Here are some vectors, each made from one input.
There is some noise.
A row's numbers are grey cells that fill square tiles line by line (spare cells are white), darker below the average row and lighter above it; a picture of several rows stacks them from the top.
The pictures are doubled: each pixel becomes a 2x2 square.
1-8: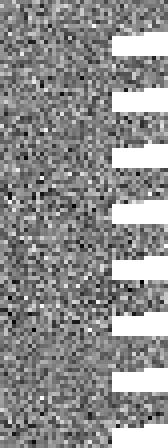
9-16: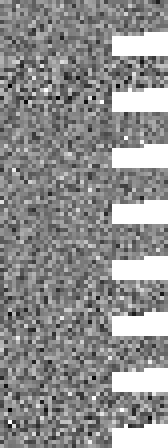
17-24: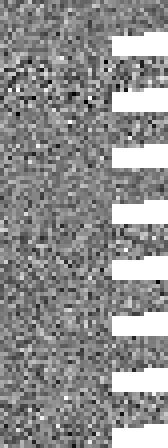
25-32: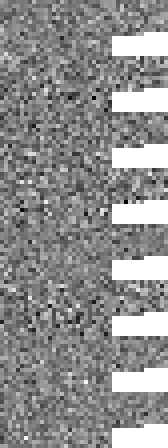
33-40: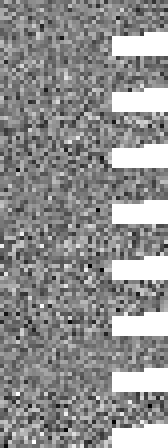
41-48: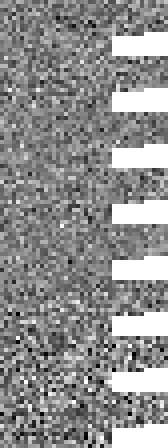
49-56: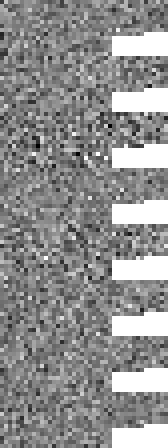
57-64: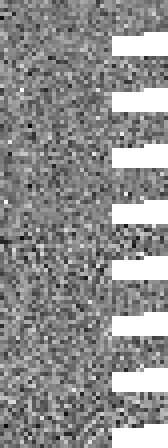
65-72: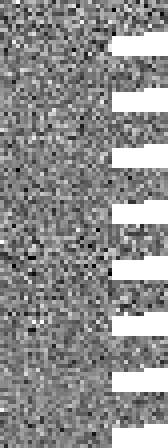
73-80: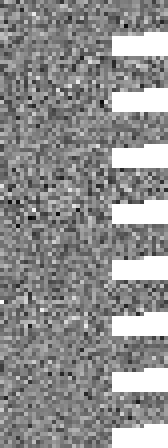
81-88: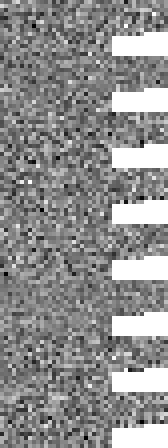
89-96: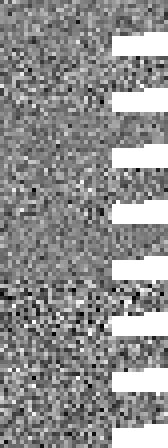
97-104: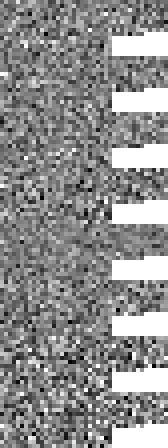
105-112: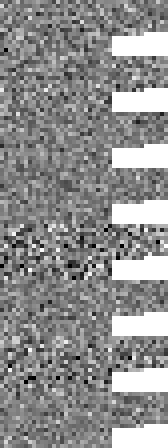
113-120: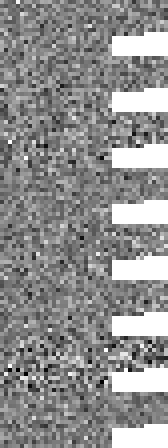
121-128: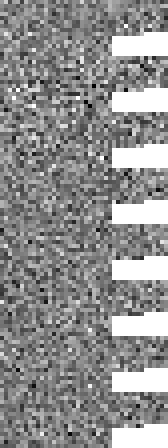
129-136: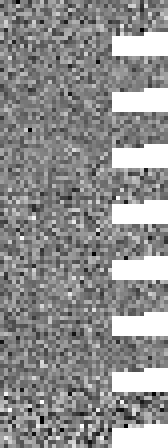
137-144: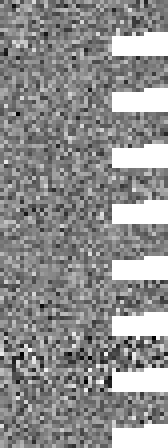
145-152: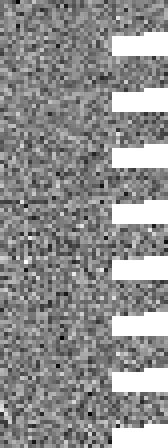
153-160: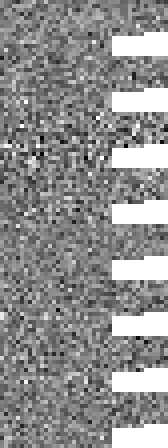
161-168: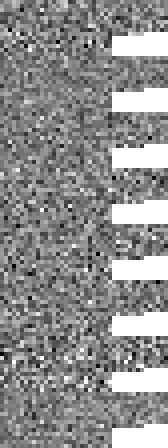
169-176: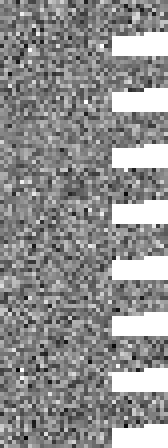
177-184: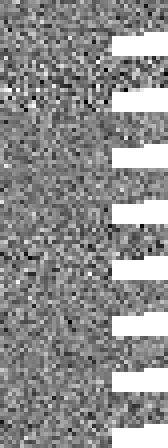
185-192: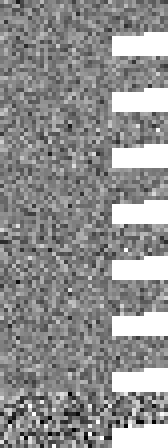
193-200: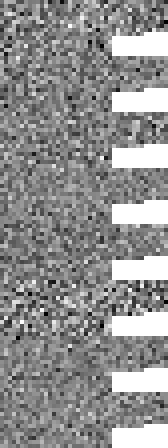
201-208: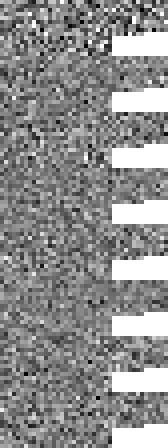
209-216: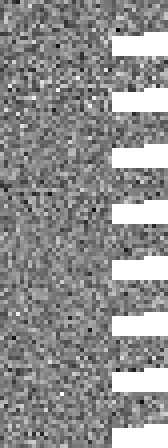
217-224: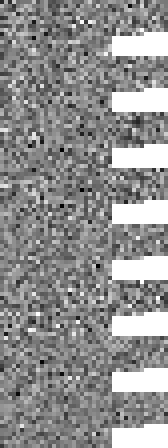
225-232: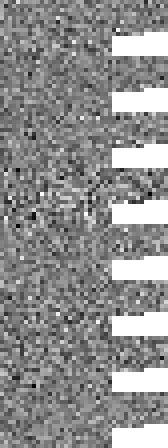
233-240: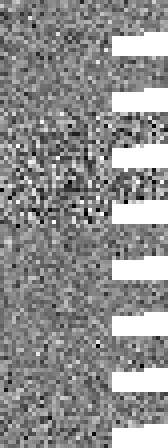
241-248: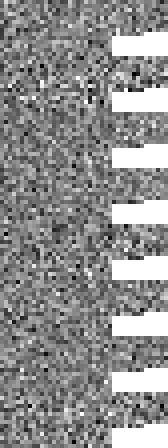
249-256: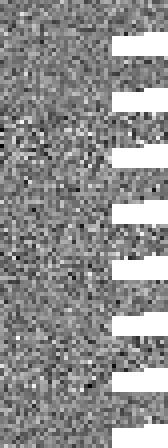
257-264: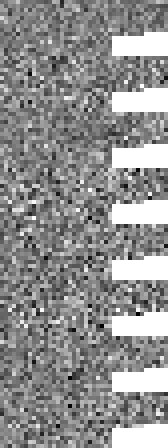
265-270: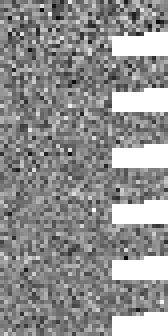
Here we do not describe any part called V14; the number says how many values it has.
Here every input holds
one of 9 labels and a node of a 10-node tree, together with a list of up to two values of V14.
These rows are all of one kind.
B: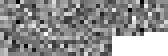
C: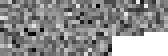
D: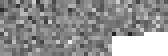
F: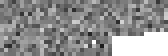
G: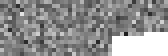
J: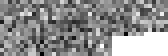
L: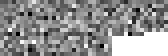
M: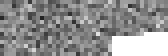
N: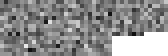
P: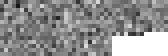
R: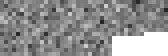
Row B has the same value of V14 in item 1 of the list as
C, L, N and P.
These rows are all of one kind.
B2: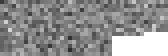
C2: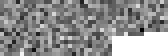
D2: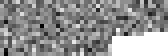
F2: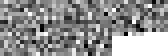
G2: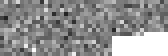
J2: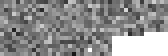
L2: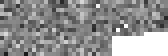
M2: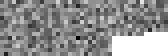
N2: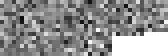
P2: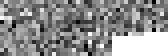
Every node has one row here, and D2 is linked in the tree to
L2 and P2.
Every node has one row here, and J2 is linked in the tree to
B2.
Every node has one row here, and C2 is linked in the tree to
F2.
